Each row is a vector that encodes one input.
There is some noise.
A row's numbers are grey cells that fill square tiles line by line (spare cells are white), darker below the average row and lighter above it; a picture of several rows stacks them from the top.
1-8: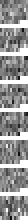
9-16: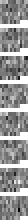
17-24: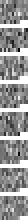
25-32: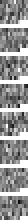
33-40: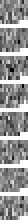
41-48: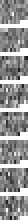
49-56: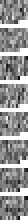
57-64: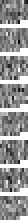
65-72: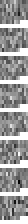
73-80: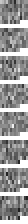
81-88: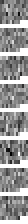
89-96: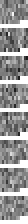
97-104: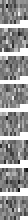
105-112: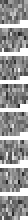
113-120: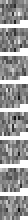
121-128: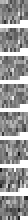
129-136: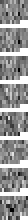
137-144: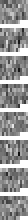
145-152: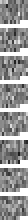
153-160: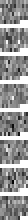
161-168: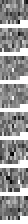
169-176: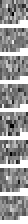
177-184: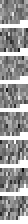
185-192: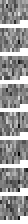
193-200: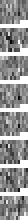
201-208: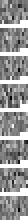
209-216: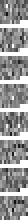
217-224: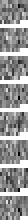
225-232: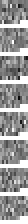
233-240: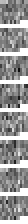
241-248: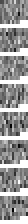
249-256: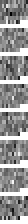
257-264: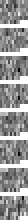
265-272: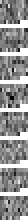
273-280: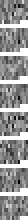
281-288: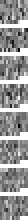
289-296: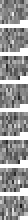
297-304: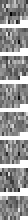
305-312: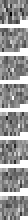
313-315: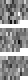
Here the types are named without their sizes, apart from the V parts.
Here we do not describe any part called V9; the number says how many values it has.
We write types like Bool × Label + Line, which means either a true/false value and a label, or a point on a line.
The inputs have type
Bool × Bool × Bool × List(Line × V9).
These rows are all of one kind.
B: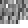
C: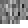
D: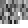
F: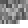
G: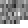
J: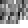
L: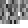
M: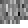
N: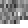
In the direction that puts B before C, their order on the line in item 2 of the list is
M, D, J, F, N, L, B, G, C.
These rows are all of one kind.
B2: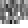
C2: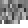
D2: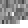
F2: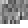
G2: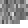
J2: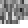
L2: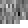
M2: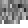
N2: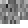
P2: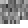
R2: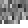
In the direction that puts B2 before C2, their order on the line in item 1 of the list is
B2, F2, N2, D2, L2, R2, J2, G2, M2, C2, P2.
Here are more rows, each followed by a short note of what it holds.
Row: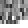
three true/false values, together with a list of two items
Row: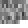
three true/false values, together with a list of two items
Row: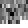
three true/false values, together with the empty list
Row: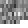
three true/false values, together with a list of two items
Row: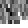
three true/false values, together with the empty list
